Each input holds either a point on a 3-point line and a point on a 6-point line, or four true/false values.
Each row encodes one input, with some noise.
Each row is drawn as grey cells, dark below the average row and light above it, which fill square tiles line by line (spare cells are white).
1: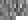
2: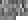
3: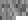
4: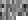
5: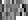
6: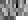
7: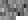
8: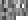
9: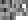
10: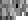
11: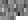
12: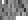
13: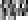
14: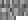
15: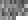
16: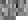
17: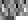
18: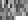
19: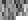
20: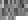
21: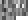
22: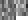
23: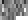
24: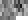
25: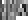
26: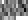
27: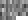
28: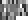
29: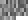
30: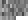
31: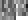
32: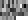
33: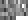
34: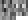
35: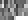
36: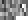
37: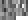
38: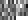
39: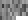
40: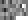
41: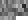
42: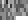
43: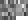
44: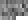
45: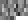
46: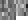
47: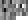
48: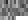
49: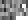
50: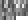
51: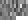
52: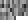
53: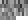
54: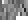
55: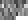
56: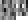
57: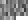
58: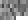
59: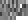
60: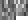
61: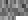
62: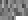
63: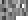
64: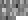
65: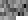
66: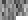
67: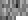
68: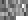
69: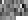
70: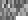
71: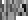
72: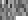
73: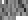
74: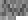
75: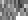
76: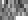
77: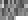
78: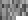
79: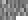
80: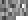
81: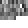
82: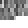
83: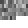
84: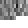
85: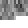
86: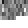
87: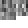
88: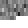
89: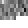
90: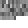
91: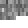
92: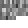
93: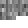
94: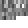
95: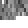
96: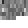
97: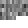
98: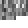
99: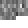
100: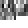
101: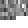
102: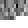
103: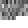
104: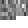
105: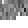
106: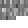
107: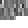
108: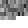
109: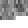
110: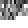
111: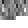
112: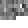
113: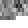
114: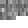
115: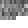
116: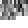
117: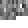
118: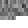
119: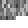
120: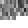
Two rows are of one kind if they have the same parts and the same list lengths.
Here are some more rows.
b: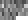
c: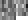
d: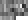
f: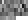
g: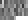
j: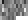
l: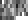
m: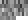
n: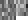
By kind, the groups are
b, d, f, g, j, l, m
c, n

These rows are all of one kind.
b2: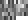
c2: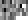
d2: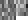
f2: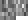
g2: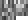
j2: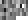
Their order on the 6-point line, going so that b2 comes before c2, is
f2, d2, g2, j2, b2, c2.
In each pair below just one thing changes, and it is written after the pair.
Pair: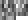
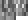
the place on the 3-point line
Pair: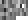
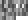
the place on the 6-point line
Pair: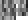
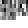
the place on the 6-point line
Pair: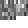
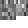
the place on the 6-point line
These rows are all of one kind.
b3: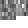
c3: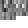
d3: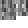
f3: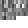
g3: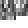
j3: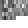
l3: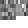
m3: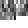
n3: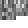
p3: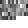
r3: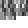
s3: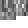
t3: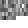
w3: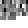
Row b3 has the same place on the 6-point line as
d3, l3 and p3.
